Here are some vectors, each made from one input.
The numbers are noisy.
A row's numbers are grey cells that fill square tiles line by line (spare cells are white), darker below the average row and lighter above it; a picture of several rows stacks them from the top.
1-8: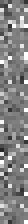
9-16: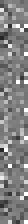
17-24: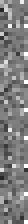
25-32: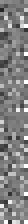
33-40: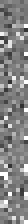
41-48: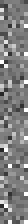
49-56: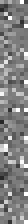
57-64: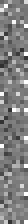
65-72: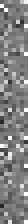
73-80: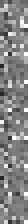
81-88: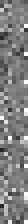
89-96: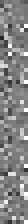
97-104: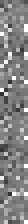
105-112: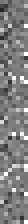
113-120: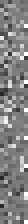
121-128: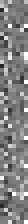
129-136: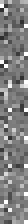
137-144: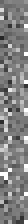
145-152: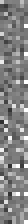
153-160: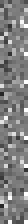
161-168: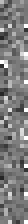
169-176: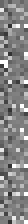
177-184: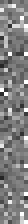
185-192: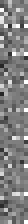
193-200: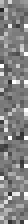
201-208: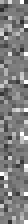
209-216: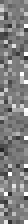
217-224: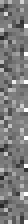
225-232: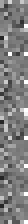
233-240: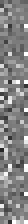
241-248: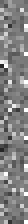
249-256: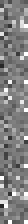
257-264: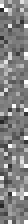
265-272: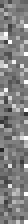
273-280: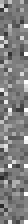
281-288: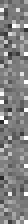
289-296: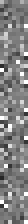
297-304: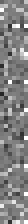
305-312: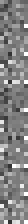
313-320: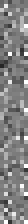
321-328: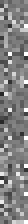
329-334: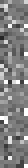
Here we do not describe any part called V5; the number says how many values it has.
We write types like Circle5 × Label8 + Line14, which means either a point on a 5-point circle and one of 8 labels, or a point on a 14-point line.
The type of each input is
List2(Bool × V5).
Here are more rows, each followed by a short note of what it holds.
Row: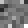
a list of two items
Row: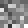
a list of one item
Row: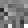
a list of two items
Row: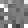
a list of two items
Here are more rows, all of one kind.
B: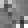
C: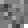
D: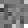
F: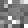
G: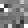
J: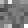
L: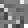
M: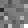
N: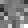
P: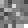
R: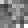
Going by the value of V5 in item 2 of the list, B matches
C, J and R.
